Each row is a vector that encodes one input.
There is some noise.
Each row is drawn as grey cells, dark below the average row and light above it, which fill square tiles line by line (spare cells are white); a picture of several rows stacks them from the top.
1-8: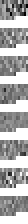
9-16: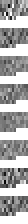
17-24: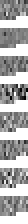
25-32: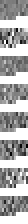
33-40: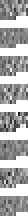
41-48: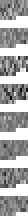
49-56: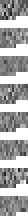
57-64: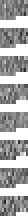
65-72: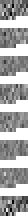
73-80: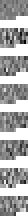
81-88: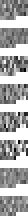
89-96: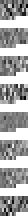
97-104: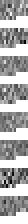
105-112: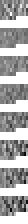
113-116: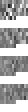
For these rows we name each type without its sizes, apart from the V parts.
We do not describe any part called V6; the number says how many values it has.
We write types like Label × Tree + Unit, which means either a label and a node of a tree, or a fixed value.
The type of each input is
Bool × Line × List(V6).
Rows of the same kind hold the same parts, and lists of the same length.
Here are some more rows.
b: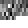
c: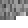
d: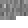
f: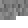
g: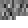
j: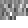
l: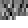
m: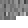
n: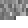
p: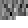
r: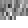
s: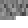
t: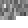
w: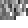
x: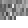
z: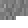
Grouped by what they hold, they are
b, j, r, s
c, d, g, l, n, p, w, x, z
f, m, t

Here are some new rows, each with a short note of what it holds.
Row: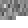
a point on a line and a true/false value, together with the empty list
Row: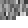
a point on a line and a true/false value, together with the empty list
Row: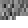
a point on a line and a true/false value, together with a list of one item
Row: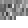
a point on a line and a true/false value, together with a list of one item
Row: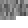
a point on a line and a true/false value, together with a list of one item
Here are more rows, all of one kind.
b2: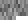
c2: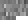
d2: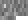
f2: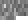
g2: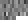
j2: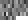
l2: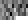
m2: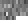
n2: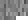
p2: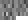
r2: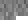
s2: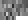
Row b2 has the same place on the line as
l2 and s2.
